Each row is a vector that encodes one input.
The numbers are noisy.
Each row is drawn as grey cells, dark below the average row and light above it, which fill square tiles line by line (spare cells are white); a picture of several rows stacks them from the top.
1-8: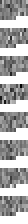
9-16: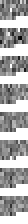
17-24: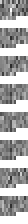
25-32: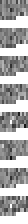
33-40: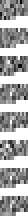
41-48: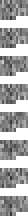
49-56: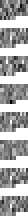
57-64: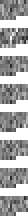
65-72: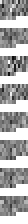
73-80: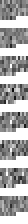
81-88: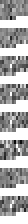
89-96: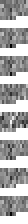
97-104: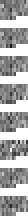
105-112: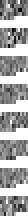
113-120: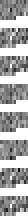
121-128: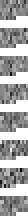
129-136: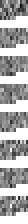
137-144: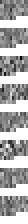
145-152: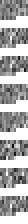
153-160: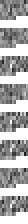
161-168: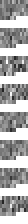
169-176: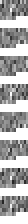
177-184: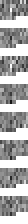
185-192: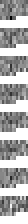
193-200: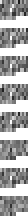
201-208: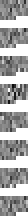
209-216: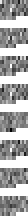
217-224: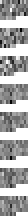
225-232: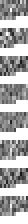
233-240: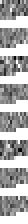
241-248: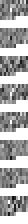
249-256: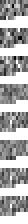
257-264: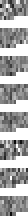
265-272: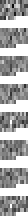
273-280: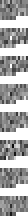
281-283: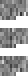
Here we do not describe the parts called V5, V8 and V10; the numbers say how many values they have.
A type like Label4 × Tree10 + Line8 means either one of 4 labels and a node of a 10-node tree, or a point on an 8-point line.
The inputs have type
(Label6 + Tree11) × V10 + Tree9 × V5 + V8.
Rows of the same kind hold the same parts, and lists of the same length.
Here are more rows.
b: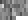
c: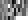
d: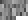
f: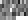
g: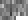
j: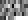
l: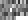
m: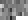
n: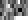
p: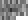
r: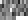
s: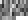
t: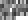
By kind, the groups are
b, d, m
c, j, n
f, l, r, s, t
g, p

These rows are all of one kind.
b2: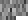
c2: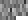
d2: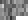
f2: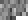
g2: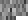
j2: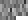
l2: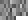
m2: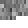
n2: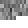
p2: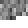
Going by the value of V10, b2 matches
c2, g2 and j2.
